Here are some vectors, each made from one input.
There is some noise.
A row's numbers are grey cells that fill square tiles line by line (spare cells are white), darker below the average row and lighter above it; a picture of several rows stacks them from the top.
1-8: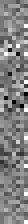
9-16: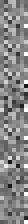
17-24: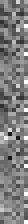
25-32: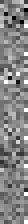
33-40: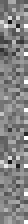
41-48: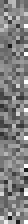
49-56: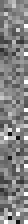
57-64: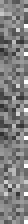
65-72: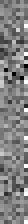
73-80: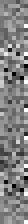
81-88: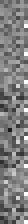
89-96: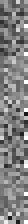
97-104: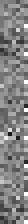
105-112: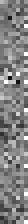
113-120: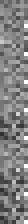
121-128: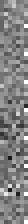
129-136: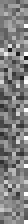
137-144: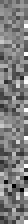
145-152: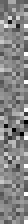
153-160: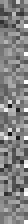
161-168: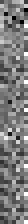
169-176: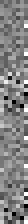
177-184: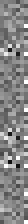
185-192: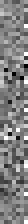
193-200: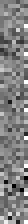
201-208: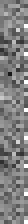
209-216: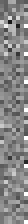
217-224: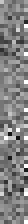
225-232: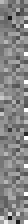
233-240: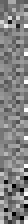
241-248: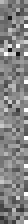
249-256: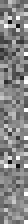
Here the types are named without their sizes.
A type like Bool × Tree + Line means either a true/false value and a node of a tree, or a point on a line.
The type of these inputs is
Tree.
